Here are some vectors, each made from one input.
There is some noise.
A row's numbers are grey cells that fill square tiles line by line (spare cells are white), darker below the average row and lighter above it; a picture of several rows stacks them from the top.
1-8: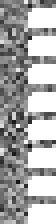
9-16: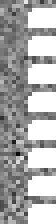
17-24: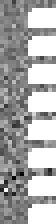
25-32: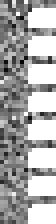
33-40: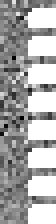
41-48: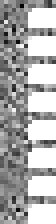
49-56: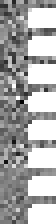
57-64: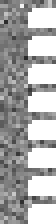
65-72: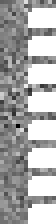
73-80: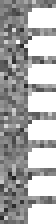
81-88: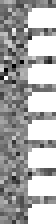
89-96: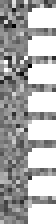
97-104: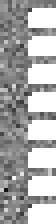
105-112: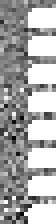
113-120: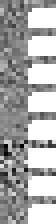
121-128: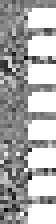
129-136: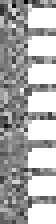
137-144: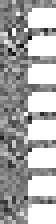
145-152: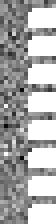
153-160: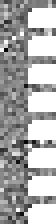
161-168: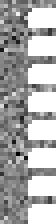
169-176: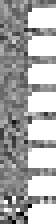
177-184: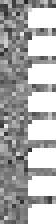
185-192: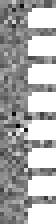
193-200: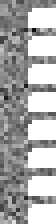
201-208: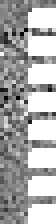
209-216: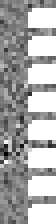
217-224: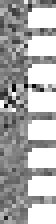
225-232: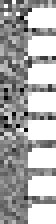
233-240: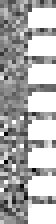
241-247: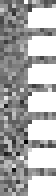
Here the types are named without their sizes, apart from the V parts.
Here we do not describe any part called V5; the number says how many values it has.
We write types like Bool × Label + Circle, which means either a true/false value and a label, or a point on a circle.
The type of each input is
Bool × Bool × Bool × Bool × Label × Line × V5 × V5.
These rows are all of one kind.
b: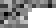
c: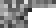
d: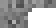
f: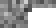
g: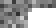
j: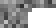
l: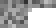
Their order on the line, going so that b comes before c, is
b, g, l, c, f, j, d.
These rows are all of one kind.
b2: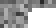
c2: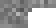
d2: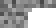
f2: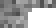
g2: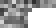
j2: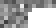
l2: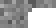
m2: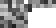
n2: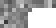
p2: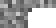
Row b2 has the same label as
j2, l2 and m2.
